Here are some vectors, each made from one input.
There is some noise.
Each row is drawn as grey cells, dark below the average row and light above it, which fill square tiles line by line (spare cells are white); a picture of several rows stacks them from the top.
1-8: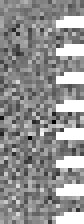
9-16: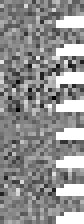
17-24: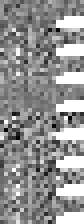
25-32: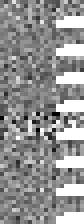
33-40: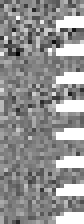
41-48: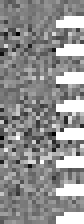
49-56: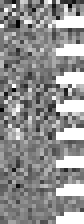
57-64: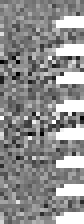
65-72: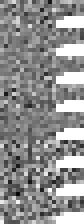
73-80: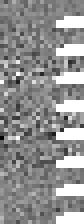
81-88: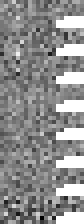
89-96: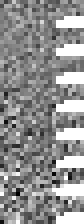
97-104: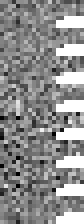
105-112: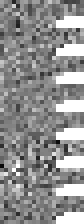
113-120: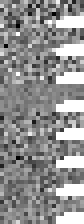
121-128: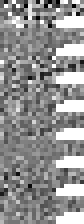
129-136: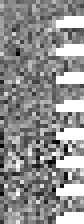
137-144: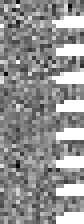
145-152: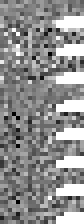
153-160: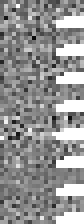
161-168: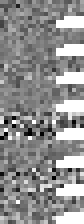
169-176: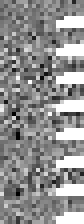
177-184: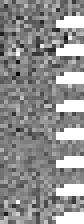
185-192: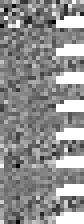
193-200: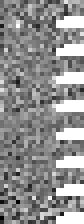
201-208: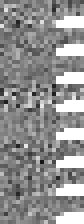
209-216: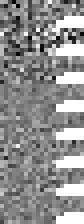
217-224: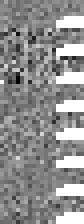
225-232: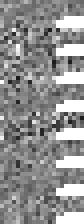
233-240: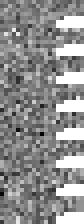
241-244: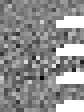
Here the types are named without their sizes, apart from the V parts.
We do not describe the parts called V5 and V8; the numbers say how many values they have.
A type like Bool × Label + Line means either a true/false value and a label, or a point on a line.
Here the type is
Circle + Label × (Tree + Unit) × V8 + V5.
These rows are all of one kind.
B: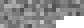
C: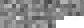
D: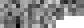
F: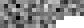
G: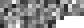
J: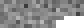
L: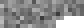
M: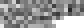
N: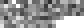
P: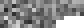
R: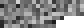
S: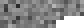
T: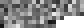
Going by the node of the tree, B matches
D, L, S and T.
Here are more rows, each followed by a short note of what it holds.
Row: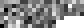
a label and a value of V8
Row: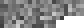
a point on a circle
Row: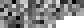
a point on a circle
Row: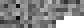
a label, a node of a tree and a value of V8
